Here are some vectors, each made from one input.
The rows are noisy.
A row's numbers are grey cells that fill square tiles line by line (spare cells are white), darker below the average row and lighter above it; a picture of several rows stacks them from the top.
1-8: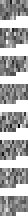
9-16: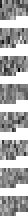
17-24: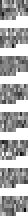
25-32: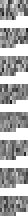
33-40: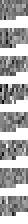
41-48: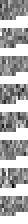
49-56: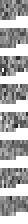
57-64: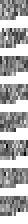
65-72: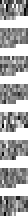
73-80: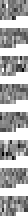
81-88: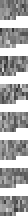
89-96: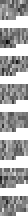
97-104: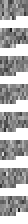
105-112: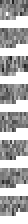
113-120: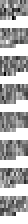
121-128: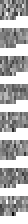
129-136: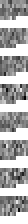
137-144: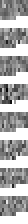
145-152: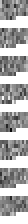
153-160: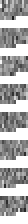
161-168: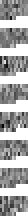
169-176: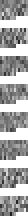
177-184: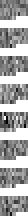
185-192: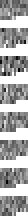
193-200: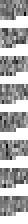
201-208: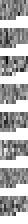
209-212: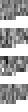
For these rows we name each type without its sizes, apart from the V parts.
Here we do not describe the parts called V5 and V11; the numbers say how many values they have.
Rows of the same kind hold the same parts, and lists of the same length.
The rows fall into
3 kinds.
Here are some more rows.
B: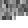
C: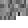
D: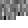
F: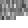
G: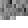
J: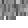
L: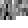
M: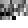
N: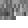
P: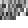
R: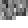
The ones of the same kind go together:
B, F, G, L
C, D, P
J, M, N, R

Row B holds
a true/false value and a value of V5.
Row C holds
a point on a line and a true/false value.
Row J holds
a value of V11.
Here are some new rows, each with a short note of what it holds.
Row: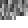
a value of V11
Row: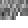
a true/false value and a value of V5
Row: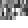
a point on a line and a true/false value
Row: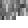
a true/false value and a value of V5
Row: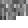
a point on a line and a true/false value
